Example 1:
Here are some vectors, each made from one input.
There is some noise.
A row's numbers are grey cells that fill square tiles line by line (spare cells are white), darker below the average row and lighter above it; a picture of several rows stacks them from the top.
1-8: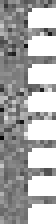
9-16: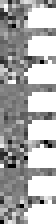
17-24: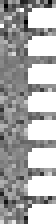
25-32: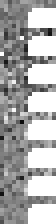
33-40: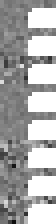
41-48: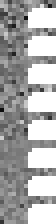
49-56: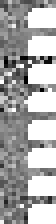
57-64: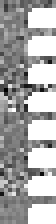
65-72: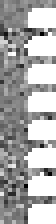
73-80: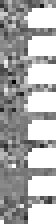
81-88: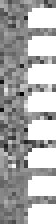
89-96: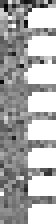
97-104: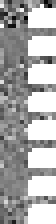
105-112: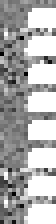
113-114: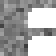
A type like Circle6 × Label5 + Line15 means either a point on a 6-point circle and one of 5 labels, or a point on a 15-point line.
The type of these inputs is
Line3 × Line3.
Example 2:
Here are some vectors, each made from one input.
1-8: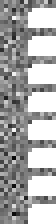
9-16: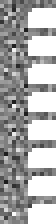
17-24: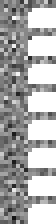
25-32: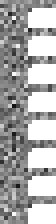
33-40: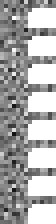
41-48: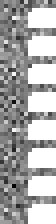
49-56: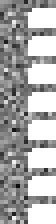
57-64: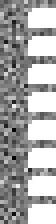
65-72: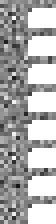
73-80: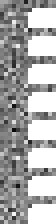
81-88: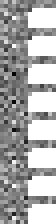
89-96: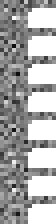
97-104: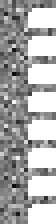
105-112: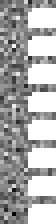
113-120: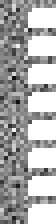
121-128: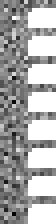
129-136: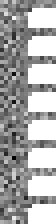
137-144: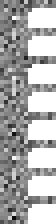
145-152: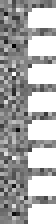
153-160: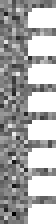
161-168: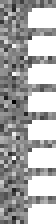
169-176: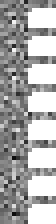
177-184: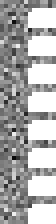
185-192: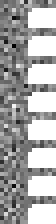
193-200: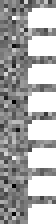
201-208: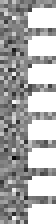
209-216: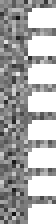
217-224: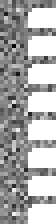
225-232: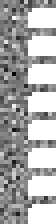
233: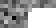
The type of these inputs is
Bool × Bool × Bool × Bool.
